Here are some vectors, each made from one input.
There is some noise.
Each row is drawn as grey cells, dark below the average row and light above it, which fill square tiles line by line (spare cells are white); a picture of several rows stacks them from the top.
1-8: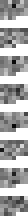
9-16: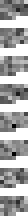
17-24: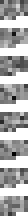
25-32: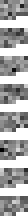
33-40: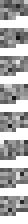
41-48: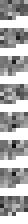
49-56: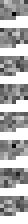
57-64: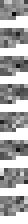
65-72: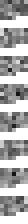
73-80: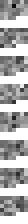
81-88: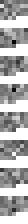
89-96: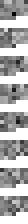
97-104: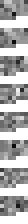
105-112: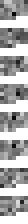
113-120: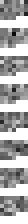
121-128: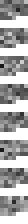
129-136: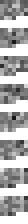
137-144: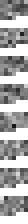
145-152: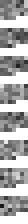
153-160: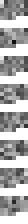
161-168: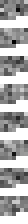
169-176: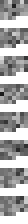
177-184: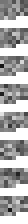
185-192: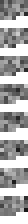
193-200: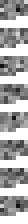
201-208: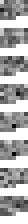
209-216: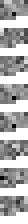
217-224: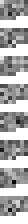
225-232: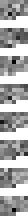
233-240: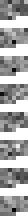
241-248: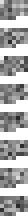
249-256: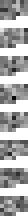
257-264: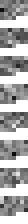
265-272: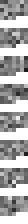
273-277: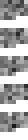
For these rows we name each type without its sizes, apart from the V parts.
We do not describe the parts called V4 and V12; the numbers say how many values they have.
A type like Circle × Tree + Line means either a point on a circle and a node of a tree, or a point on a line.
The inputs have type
Bool × Bool × Bool + Line + V4 × V12.
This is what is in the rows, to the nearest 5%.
About 25% of them hold a point on a line. About 35% of them hold three true/false values. The rest hold a value of V4 and a value of V12.
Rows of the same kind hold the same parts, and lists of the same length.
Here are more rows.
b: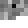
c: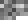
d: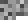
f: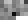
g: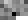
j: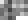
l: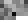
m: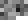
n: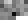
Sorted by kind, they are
b, f, g, l, n
c, d, j
m

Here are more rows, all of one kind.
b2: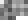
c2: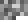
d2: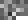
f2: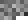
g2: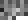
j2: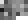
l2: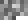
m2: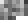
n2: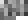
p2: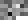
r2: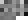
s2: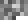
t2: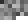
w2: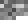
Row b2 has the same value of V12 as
c2, l2 and s2.
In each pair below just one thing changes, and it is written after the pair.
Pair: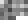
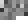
the value of V12
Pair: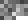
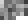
the value of V4
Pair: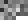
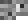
the value of V12
